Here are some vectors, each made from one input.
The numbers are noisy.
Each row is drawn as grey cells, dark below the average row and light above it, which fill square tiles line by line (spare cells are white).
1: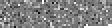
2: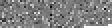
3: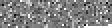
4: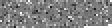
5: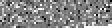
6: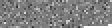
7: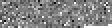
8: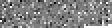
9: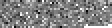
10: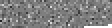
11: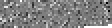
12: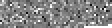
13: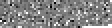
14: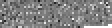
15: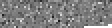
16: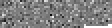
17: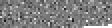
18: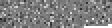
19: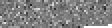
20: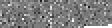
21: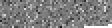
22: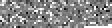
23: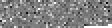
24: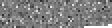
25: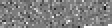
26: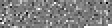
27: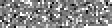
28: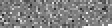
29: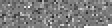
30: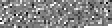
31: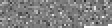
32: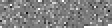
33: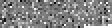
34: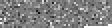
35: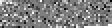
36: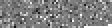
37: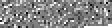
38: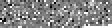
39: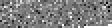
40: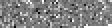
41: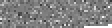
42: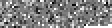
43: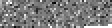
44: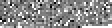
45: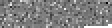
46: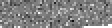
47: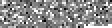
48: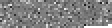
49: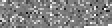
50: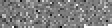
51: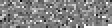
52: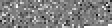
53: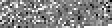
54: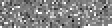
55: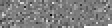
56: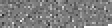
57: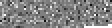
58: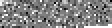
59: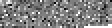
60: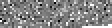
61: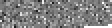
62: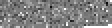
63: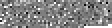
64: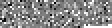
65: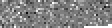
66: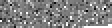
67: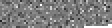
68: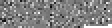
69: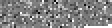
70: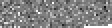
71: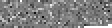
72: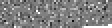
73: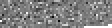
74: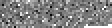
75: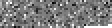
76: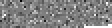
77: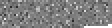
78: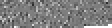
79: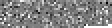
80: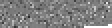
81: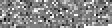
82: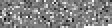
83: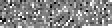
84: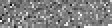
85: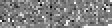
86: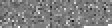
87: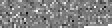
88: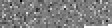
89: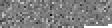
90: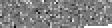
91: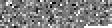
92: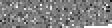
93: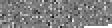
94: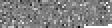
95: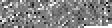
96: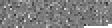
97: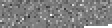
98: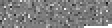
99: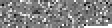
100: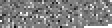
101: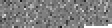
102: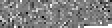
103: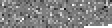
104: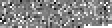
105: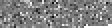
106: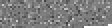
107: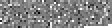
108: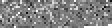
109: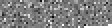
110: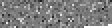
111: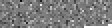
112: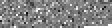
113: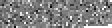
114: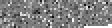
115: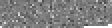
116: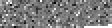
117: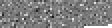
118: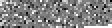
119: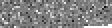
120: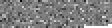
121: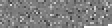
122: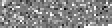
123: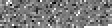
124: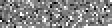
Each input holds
a point on a 4-point line, together with a list of up to two items, each either a point on a 5-point circle, or one of 5 labels.
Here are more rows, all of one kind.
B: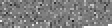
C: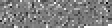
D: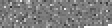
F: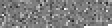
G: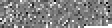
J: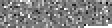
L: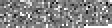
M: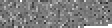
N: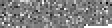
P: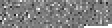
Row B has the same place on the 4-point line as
C, G and L.
